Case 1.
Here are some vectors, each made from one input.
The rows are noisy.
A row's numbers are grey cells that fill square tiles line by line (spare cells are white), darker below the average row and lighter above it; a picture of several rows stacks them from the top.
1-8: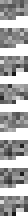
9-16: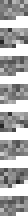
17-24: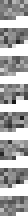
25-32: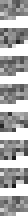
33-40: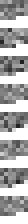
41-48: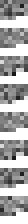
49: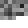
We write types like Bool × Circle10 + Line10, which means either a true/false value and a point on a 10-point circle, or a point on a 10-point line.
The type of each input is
Line7.
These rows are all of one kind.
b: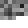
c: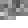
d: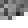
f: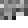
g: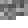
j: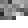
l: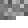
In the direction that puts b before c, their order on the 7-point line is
d, b, g, c, l, j, f.
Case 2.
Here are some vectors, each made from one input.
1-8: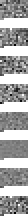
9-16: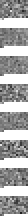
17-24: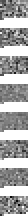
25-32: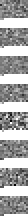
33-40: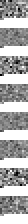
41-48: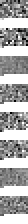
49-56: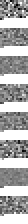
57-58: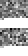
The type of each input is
Line6.
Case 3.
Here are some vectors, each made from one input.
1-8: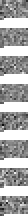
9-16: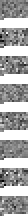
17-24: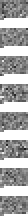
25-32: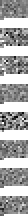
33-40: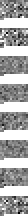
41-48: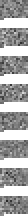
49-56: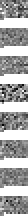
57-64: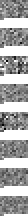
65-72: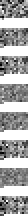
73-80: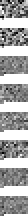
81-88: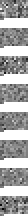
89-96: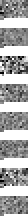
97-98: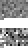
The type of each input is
Line7 × Line7 + Unit.
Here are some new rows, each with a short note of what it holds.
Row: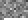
a point on each of two 7-point lines
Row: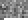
a point on each of two 7-point lines
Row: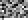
a fixed value
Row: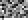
a fixed value
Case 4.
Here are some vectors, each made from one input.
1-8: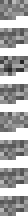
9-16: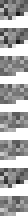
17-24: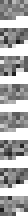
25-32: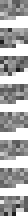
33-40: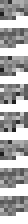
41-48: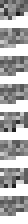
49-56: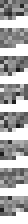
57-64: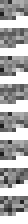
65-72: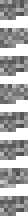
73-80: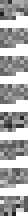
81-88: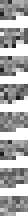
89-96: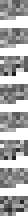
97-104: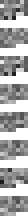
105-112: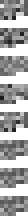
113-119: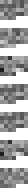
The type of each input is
Line7.
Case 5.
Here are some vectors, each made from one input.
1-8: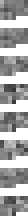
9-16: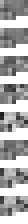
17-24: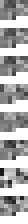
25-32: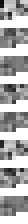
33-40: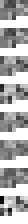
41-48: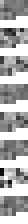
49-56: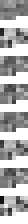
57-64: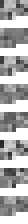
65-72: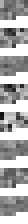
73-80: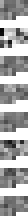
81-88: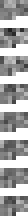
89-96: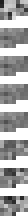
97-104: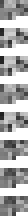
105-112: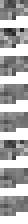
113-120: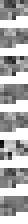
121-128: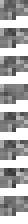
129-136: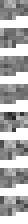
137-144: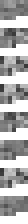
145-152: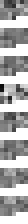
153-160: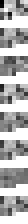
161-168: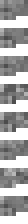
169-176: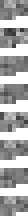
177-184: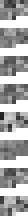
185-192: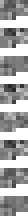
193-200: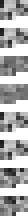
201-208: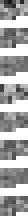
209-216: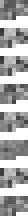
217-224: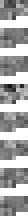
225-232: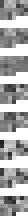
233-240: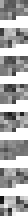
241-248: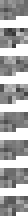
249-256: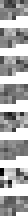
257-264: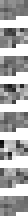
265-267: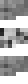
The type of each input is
Line15.
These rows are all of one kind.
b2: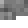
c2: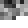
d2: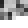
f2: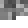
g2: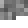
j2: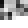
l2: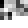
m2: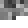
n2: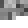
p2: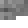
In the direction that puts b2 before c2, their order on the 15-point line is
l2, j2, d2, n2, p2, b2, g2, f2, m2, c2.
